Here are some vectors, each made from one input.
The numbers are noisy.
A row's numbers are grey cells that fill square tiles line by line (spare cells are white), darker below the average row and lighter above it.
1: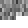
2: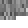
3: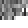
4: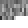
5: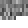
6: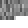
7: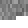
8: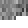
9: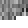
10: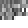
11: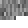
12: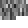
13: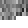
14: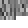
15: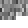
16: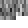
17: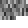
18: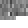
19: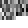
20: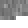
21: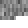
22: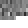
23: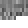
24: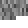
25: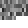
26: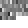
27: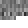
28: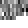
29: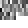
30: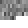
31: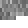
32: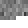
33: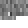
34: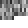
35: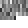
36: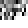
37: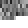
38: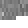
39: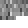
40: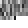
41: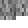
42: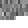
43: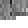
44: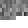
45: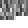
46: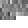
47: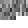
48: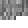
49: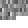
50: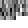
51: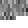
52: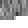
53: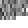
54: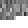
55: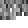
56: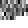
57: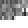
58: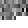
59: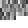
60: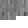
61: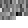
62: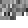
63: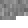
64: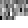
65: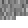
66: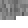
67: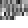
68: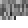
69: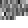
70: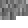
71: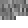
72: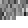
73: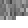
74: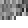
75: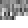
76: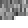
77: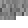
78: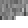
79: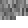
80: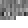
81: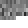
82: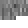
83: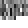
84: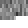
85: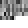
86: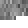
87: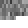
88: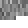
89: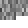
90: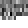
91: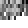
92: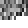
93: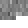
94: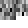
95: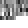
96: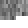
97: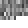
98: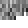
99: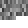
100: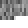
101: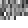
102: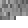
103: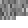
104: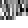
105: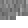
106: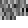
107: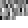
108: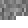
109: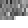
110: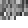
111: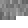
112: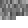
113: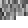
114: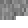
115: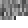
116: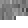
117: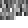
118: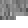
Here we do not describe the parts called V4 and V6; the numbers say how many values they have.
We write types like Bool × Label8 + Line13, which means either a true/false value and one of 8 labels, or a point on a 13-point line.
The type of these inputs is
Bool × (Line5 + V4) × V6.
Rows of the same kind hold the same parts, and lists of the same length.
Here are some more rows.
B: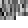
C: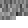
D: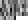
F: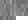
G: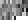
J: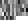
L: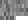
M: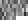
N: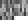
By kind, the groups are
B, F, J, L, M, N
C, D, G

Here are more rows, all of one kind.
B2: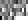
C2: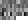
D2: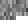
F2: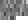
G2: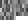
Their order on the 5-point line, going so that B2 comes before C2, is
F2, B2, C2, G2, D2.
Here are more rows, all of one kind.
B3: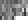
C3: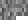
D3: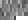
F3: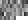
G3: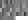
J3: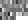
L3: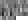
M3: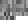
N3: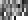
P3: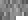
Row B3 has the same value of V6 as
G3, J3 and P3.
